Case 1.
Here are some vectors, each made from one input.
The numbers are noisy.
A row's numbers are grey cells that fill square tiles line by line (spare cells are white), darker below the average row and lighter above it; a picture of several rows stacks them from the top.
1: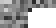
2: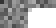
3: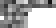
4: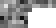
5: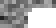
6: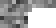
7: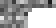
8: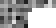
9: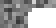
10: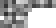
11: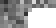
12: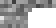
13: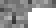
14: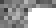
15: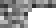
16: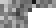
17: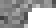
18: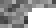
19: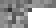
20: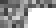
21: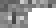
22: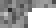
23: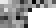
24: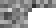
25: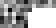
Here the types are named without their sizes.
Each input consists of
a point on a line.
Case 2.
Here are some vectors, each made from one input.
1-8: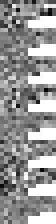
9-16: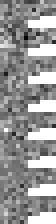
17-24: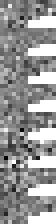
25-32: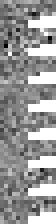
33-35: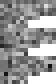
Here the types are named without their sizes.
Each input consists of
a label.
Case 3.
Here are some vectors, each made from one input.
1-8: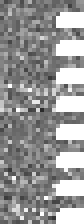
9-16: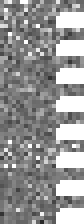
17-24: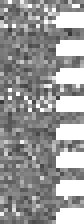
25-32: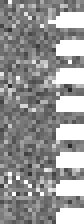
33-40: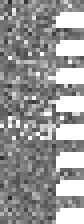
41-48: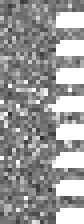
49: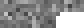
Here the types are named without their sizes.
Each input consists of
a label.
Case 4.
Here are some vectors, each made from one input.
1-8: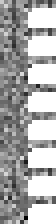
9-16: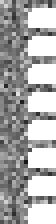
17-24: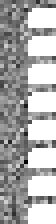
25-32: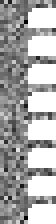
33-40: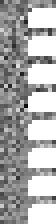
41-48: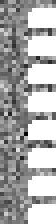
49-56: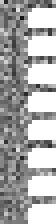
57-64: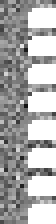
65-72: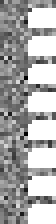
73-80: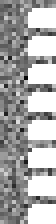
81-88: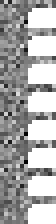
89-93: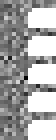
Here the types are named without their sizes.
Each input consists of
a point on a line.
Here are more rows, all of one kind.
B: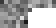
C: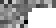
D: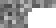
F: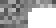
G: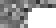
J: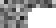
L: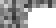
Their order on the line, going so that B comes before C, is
L, J, G, D, F, B, C.
